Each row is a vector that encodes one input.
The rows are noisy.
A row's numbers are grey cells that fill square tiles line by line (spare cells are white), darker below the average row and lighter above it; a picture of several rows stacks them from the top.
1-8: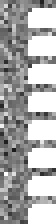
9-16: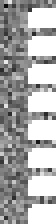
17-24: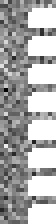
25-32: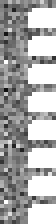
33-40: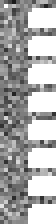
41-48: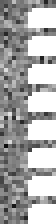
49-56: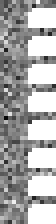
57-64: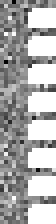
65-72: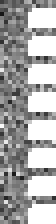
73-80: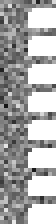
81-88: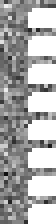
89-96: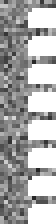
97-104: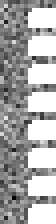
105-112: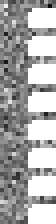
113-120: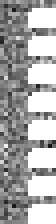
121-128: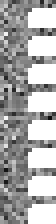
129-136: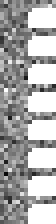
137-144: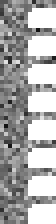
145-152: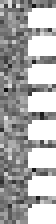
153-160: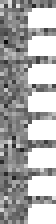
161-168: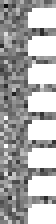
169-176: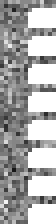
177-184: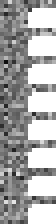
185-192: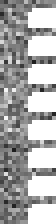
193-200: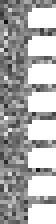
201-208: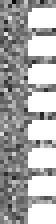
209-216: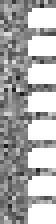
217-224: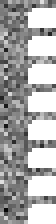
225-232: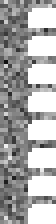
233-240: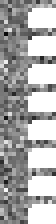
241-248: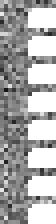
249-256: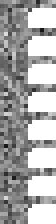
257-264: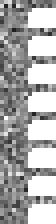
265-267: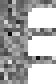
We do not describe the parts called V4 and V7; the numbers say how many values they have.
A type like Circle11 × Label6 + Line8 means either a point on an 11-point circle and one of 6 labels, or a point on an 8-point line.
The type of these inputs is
(Circle8 + V7) × Label5 + Label8 × Label8 × V4.
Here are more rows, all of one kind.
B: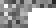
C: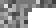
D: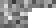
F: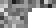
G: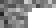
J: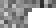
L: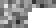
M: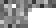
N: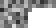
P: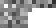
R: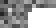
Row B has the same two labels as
D, L and P.
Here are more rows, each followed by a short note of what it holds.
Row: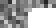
one of 5 labels and a value of V7
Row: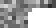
two labels (each one of 8) and a value of V4
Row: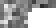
two labels (each one of 8) and a value of V4
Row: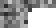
a point on an 8-point circle and one of 5 labels
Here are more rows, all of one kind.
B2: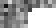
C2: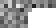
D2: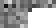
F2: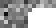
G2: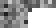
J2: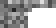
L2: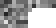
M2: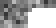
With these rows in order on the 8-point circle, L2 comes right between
C2 and F2.
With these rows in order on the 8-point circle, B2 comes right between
G2 and M2.
